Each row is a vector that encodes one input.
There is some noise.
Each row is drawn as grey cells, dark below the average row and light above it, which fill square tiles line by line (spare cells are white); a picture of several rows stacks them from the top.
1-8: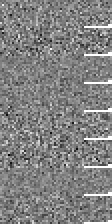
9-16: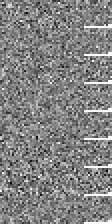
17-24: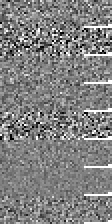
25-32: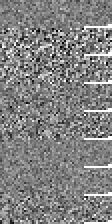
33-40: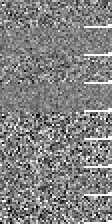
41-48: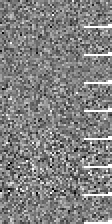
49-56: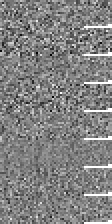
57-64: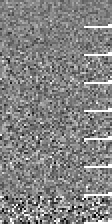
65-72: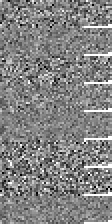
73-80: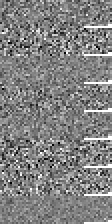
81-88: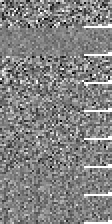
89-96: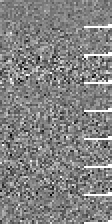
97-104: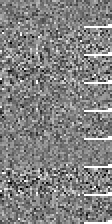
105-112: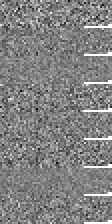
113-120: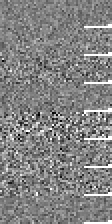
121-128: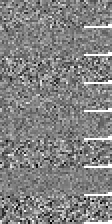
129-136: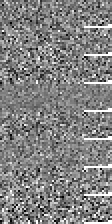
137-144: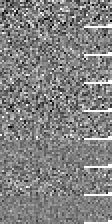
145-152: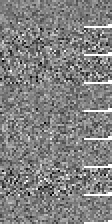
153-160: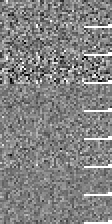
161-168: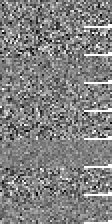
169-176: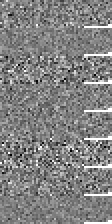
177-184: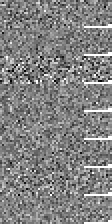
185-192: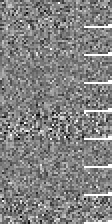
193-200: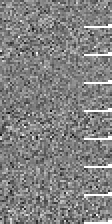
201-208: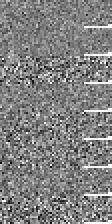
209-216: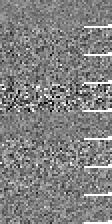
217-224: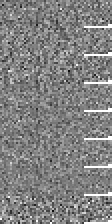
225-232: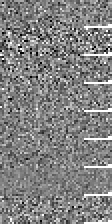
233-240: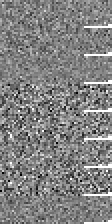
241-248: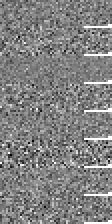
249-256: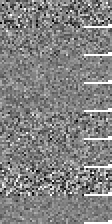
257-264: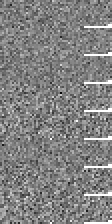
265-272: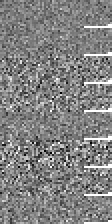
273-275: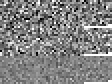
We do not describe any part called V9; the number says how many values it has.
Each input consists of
either a node of an 11-node tree and a true/false value, or a list of up to two items, each a point on an 11-point circle and a value of V9.
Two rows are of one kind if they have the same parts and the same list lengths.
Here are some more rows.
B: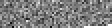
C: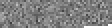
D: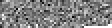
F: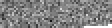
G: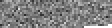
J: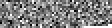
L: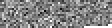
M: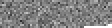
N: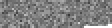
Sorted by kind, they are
B, F, G, M
C, N
D
J, L

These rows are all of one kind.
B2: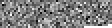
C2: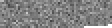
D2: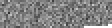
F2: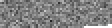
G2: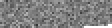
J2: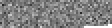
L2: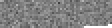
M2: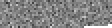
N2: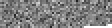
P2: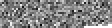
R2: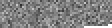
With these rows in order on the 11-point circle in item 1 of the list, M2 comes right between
D2 and N2.
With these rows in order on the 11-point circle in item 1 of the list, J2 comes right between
L2 and P2.
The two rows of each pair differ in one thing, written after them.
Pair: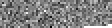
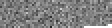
the place on the 11-point circle in item 2 of the list
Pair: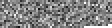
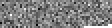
the value of V9 in item 1 of the list
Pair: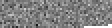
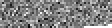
the place on the 11-point circle in item 2 of the list
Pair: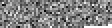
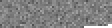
the place on the 11-point circle in item 2 of the list
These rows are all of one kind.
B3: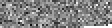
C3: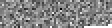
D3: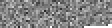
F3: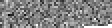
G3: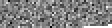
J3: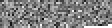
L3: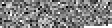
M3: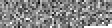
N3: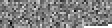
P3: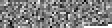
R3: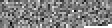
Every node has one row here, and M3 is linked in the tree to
F3 and G3.
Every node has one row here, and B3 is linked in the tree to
D3 and R3.
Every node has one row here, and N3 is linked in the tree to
D3.
